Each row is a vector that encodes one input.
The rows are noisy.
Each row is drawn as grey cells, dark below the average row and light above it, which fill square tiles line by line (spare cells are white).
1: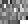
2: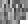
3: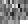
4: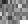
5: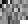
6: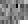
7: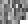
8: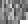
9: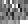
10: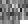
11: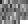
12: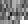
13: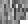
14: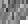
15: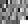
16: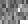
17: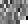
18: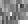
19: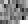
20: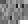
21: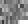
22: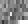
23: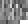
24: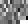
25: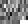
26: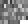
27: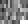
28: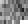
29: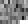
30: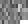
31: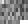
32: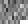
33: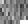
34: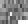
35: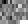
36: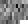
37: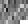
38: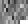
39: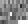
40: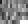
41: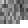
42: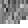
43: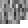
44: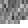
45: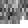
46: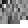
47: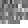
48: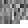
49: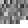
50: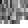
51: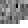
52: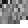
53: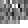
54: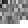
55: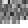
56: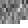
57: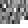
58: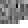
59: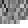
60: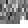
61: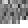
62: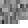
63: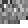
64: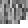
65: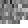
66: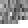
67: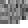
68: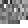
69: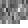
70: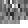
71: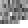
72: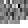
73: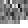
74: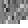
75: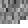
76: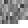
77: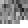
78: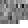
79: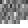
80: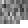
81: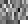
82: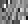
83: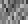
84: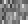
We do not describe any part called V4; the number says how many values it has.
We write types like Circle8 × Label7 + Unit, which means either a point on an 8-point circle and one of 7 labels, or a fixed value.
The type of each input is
(Line5 + V4) × Line6.
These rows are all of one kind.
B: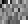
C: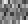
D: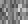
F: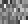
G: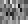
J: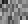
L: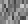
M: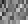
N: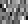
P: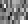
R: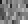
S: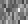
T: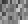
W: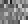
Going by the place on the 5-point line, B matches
J, M and T.
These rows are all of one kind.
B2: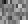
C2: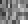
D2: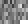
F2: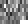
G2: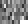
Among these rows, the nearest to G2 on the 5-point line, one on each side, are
C2 and F2.
